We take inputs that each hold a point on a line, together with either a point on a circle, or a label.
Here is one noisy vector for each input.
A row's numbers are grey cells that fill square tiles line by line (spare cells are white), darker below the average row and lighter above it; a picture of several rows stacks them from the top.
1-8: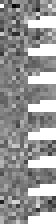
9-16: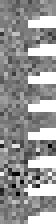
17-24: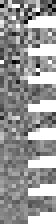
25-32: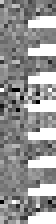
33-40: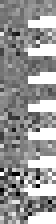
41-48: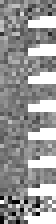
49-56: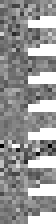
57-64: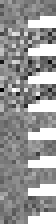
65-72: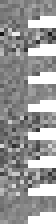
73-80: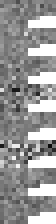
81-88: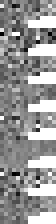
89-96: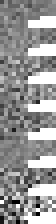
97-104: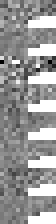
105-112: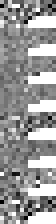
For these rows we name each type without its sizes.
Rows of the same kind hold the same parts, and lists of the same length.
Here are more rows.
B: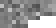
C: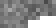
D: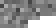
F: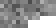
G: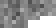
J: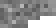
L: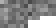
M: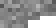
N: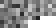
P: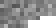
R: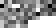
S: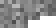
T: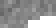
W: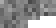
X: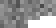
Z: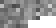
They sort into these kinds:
B, C, D, F, G, J, L, W, X
M, N, P, R, S, T, Z

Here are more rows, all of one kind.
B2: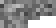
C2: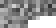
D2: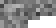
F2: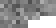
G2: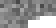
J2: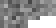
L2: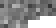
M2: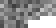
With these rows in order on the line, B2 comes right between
D2 and L2.
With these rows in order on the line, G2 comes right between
F2 and M2.
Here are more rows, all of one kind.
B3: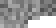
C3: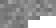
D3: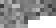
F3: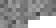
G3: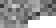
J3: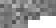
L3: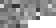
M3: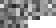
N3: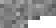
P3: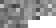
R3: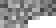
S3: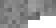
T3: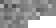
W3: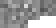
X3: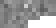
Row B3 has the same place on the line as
R3, T3, W3 and X3.
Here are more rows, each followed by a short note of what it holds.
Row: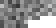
a point on a circle and a point on a line
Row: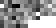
a point on a circle and a point on a line
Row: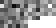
a label and a point on a line
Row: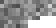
a label and a point on a line
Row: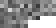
a point on a circle and a point on a line
